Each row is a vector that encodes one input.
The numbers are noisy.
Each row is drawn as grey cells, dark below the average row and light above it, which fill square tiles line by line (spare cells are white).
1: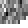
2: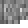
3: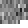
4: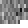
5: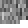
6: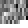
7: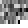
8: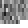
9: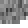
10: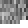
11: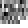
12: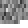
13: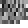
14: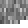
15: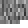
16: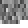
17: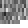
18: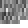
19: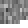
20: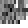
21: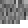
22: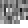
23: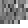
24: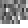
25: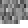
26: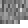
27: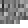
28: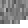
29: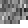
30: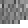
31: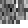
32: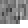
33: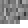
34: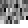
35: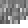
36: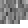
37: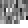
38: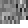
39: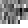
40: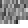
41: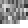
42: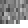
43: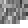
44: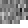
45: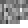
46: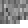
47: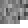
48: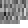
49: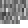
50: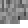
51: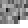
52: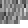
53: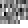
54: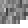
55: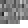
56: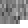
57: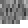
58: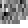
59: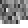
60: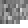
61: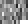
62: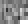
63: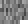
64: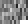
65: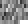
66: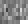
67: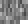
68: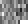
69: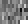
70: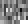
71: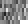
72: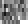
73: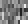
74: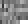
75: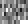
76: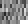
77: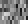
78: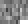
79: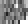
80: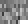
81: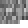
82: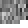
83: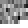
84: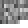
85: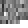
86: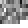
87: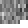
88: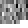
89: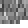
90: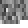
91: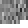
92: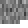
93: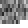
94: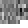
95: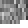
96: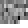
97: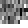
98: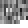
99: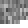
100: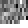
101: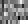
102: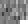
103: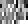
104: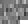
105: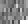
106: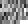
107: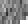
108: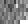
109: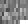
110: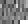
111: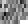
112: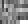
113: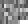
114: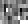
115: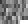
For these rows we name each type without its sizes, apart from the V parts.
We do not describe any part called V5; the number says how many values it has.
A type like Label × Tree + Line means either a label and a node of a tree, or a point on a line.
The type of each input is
(Bool × V5 + Unit) × List(Line).
